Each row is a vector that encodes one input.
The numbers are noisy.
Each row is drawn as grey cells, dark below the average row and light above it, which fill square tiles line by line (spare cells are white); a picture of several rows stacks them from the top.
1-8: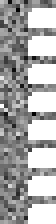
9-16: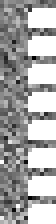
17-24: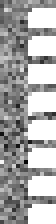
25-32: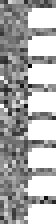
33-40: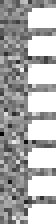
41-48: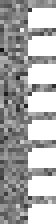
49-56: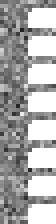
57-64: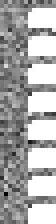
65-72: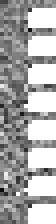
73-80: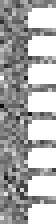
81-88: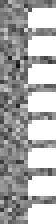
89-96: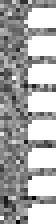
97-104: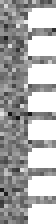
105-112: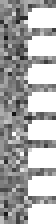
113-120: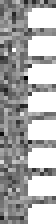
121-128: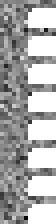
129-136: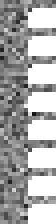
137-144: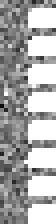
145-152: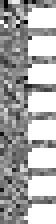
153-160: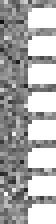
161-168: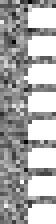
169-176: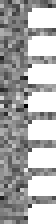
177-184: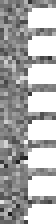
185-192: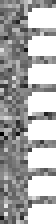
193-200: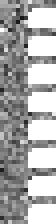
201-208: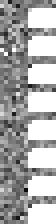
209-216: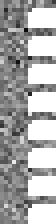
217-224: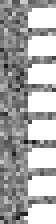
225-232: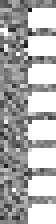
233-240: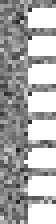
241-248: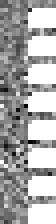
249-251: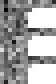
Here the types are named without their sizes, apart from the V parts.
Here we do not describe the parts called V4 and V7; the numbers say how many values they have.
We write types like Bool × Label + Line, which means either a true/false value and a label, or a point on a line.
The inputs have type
Bool × (Tree + V7) × V4.
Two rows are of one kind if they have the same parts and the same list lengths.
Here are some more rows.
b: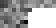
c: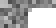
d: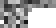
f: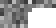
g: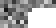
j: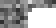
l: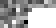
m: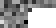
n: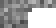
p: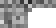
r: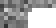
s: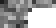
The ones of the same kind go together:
b, g, j, l, n, p, r, s
c, d, f, m

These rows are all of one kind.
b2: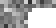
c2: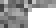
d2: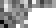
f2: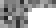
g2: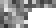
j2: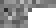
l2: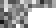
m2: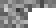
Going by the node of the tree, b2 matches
g2 and m2.
